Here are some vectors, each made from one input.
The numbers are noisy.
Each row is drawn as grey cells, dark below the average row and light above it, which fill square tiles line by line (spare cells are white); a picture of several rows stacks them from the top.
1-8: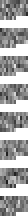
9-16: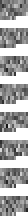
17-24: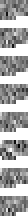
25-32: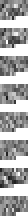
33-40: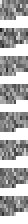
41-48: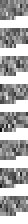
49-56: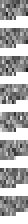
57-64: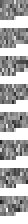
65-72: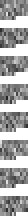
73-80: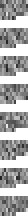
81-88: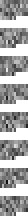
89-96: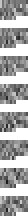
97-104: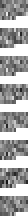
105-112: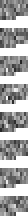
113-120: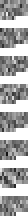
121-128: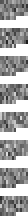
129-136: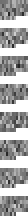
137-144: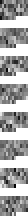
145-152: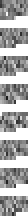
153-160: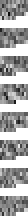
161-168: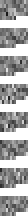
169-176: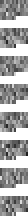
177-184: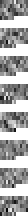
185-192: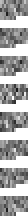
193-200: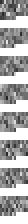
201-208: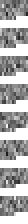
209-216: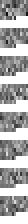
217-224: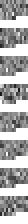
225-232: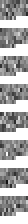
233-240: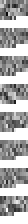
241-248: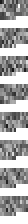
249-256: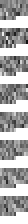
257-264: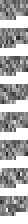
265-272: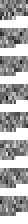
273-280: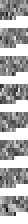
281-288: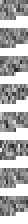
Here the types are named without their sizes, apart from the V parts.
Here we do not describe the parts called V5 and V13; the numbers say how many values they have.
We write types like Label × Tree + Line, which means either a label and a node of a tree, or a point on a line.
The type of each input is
List(Circle) + V5 × V13.
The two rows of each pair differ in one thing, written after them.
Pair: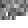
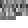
the value of V5
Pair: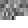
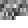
the value of V5
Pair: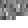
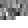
the value of V5
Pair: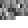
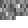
the value of V5
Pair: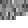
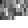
the value of V5
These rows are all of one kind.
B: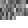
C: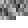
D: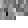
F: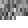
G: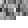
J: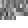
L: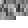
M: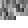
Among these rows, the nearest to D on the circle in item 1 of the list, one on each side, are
G and L.
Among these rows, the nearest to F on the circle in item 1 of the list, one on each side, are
B and J.
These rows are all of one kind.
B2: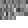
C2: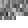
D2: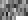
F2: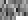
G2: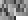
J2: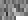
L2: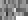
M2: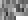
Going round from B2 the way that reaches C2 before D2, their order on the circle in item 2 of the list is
B2, J2, C2, F2, D2, L2, M2, G2.
